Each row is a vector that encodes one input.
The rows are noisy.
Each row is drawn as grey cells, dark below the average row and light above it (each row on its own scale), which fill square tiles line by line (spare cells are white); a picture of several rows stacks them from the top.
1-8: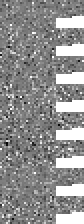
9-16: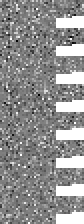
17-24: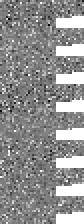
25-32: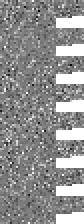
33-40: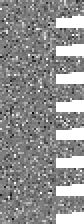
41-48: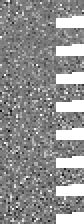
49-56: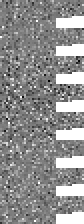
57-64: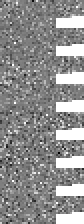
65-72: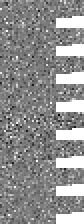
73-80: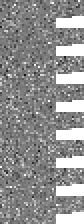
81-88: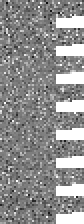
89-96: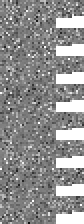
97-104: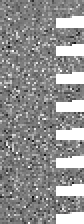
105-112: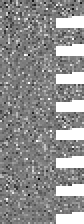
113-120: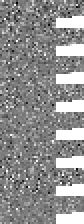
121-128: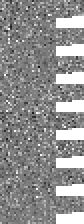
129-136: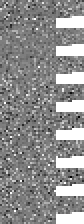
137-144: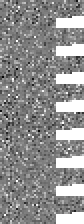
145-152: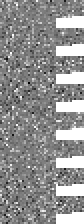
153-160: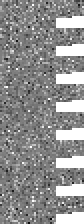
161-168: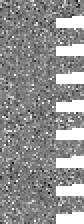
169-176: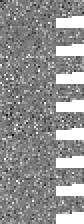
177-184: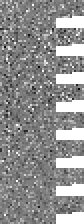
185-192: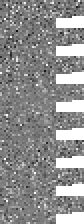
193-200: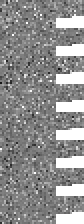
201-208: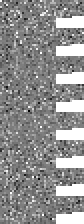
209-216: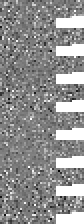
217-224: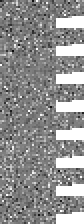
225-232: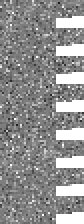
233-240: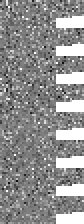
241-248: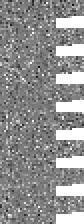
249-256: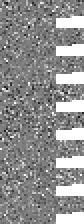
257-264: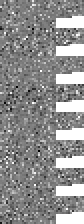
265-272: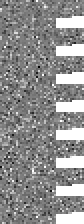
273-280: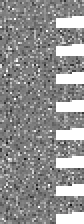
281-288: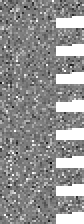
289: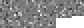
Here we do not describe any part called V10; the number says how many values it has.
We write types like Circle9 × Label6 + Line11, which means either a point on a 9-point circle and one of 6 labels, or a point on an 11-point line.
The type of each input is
(Bool × Bool × Bool + V10) × Line20.
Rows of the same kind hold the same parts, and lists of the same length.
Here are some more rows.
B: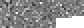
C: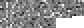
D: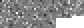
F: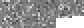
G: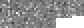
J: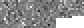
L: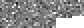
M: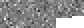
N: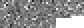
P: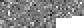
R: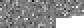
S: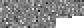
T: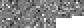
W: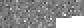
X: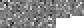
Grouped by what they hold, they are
B, D, G, N, P, R, T, W, X
C, F, J, L, M, S

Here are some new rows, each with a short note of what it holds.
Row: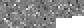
a point on a 20-point line and a value of V10
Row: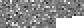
a point on a 20-point line and a value of V10
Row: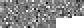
a point on a 20-point line and a value of V10
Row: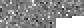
a point on a 20-point line and a value of V10
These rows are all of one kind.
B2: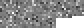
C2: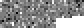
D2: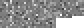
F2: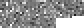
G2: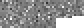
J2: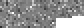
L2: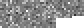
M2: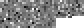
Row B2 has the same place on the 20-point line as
G2 and J2.
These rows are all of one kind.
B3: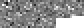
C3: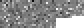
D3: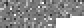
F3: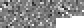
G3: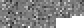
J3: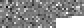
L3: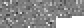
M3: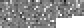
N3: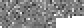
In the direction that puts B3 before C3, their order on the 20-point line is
L3, M3, D3, B3, N3, G3, C3, F3, J3.
